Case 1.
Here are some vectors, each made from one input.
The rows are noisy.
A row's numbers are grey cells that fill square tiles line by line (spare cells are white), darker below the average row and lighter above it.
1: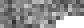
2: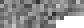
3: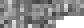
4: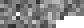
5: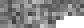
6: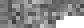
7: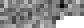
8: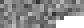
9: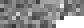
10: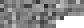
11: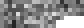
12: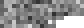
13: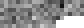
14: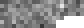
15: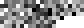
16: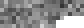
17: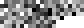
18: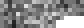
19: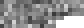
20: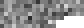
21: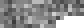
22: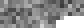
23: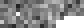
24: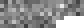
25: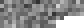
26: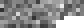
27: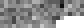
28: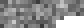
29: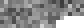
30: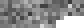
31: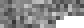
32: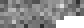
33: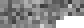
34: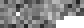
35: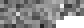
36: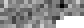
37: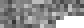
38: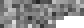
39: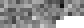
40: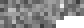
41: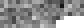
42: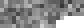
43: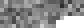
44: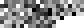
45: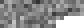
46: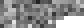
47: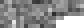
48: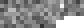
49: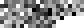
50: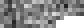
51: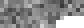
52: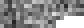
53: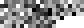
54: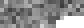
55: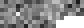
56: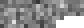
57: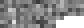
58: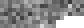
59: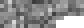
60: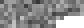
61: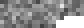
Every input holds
a list of up to two points on an 8-point line.
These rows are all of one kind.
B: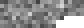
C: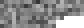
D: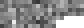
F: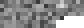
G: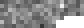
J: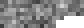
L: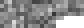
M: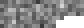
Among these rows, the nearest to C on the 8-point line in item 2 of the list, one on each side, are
B and G.
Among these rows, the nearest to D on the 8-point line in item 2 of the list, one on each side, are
J and M.
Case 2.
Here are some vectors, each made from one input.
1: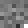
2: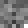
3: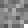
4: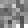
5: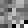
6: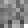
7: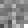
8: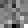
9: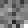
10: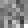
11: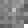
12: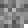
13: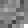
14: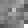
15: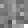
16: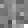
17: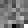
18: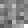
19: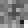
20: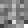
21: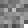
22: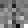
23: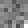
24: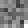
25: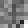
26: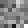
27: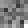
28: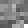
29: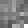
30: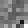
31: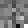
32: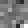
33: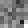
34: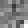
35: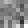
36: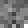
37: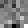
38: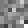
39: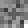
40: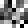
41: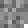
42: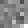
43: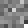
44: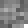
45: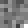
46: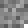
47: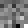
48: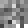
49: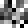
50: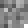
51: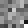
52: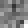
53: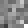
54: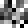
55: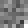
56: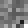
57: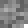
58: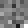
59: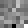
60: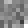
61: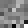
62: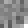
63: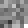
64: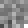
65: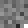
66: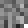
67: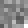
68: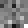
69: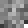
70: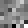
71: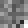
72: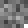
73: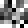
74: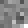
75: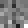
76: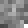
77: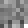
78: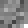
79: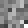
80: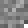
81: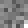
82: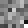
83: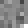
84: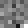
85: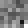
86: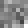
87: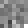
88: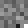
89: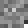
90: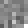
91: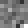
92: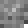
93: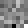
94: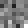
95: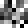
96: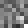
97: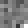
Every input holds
either a fixed value, or a point on each of two 9-point lines and a true/false value.
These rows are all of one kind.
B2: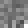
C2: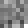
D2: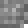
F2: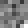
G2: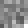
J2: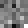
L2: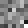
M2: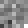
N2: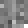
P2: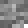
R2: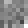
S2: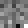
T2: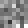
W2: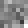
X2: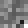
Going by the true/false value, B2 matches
F2, J2, S2 and X2.
